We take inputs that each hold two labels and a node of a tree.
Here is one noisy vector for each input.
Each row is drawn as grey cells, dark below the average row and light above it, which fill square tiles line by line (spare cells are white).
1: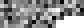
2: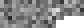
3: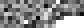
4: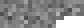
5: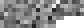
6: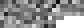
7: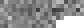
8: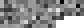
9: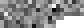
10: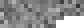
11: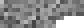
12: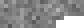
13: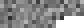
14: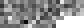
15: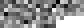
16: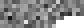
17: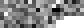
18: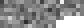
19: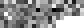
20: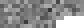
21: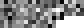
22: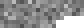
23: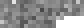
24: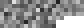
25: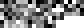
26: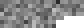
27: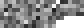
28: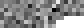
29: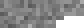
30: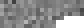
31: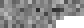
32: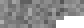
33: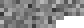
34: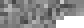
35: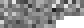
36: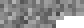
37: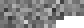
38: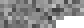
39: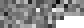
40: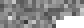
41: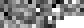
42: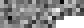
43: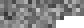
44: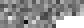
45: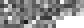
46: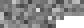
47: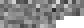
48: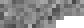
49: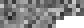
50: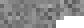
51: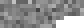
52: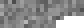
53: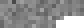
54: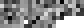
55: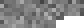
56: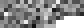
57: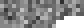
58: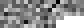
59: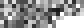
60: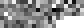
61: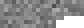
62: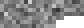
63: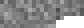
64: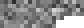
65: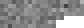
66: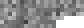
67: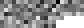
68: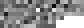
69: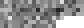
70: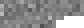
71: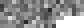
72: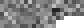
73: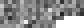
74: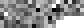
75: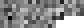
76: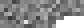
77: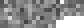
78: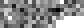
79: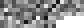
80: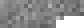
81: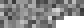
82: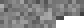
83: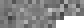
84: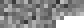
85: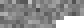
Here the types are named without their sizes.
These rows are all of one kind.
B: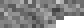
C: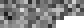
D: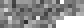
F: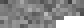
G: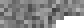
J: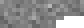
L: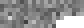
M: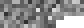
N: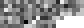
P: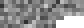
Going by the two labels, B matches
G and M.
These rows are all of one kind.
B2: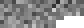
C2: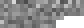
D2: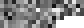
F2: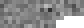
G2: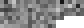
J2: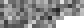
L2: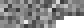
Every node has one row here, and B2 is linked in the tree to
L2.
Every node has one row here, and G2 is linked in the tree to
C2 and F2.
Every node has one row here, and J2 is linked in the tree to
D2 and F2.
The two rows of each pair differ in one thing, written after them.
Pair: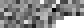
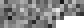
the node of the tree
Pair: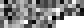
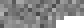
one of the two labels
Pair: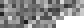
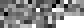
one of the two labels
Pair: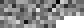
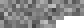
the node of the tree
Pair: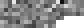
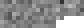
one of the two labels
